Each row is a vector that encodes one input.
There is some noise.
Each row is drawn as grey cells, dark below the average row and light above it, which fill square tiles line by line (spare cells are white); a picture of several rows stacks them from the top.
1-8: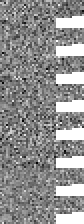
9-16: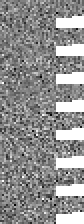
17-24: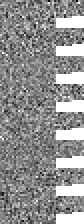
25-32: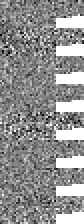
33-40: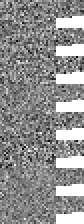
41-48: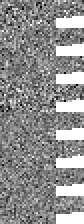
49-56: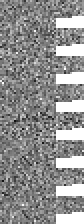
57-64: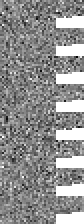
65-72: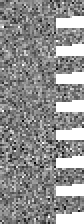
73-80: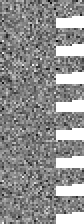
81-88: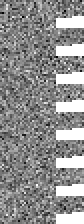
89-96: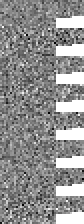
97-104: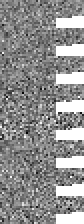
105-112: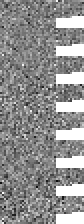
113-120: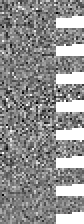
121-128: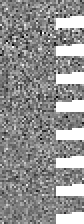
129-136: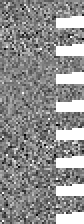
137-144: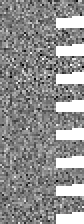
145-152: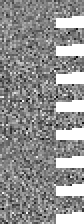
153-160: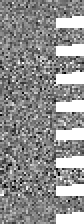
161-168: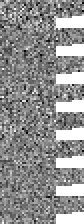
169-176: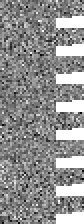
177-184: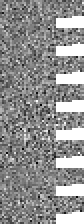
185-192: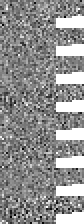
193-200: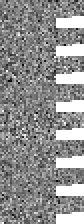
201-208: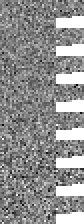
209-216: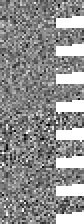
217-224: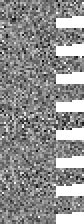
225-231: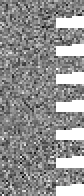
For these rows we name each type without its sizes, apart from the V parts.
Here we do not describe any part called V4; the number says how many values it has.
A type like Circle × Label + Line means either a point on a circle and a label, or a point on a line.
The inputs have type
Circle × List(Line + V4).
